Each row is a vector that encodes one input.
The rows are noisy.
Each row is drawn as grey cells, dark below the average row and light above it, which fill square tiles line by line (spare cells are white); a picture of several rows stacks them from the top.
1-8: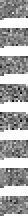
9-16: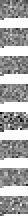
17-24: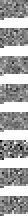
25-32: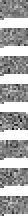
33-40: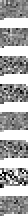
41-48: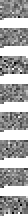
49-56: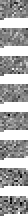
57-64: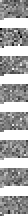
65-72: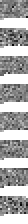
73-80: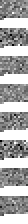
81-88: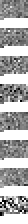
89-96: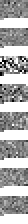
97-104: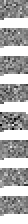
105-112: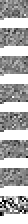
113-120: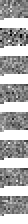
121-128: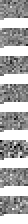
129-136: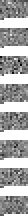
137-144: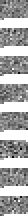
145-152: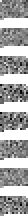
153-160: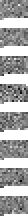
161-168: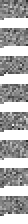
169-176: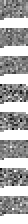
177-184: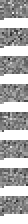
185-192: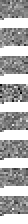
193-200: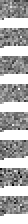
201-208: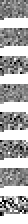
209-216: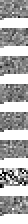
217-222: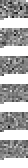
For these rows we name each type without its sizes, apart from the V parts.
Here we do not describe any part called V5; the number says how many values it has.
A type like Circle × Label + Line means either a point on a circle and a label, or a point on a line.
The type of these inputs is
List(Line × (Line + V5)).
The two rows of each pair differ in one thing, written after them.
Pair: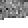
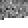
the place on the line in item 2 of the list
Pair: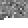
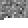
the place on the line in item 2 of the list
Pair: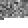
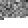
the place on the line in item 2 of the list
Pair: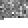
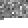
the place on the line in item 1 of the list
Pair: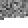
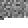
the value of V5 in item 1 of the list
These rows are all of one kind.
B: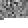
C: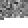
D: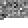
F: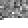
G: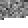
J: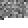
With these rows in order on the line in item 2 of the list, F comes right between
D and J.
